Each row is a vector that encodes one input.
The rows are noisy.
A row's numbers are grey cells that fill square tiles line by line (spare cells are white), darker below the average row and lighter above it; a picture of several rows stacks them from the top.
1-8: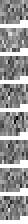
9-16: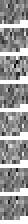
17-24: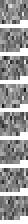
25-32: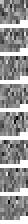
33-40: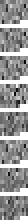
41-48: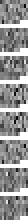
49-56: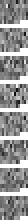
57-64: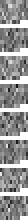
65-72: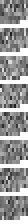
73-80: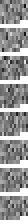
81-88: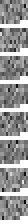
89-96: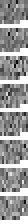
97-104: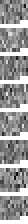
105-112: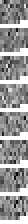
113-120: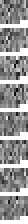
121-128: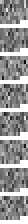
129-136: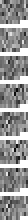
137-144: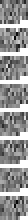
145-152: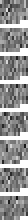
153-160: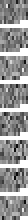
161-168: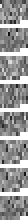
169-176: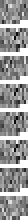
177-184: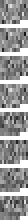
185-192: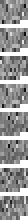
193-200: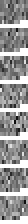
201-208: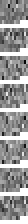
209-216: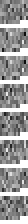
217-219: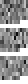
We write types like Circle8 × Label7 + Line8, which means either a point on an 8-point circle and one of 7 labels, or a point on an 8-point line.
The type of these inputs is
Line10 + Line17.
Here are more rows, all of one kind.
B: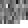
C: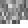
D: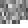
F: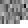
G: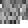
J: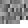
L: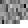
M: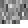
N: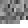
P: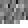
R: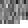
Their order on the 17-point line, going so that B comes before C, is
G, R, B, P, N, J, F, L, M, C, D.
